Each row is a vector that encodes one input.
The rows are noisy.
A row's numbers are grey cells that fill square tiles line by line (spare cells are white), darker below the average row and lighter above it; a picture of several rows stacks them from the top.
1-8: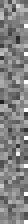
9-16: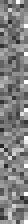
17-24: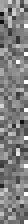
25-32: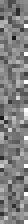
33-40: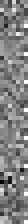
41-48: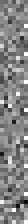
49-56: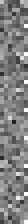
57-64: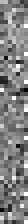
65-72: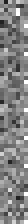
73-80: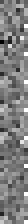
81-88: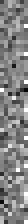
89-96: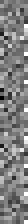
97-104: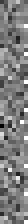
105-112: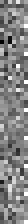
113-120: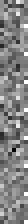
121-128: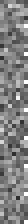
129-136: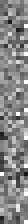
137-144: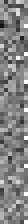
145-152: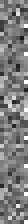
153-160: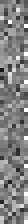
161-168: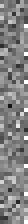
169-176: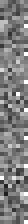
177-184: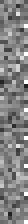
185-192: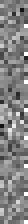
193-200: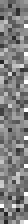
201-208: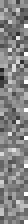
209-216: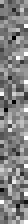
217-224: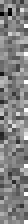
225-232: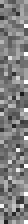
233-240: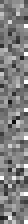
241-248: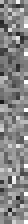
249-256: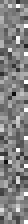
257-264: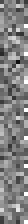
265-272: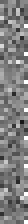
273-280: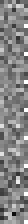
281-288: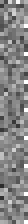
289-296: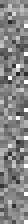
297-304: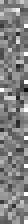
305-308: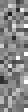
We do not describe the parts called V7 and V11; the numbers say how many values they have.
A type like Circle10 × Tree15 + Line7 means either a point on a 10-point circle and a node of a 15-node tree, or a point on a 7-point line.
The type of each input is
(Bool × Bool × Bool × Bool + Unit) × Line13 + V7 × V11.
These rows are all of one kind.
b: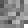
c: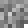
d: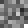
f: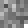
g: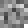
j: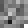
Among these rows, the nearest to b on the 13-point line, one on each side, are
g and j.
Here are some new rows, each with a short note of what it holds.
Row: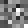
a point on a 13-point line and four true/false values
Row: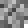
a point on a 13-point line and four true/false values
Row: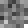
a point on a 13-point line
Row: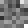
a point on a 13-point line
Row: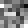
a value of V7 and a value of V11
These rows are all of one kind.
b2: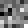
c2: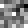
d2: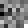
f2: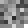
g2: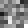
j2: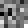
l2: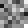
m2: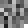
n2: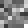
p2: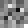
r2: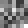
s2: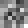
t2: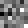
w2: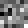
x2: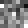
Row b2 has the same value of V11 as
g2, n2, w2 and x2.
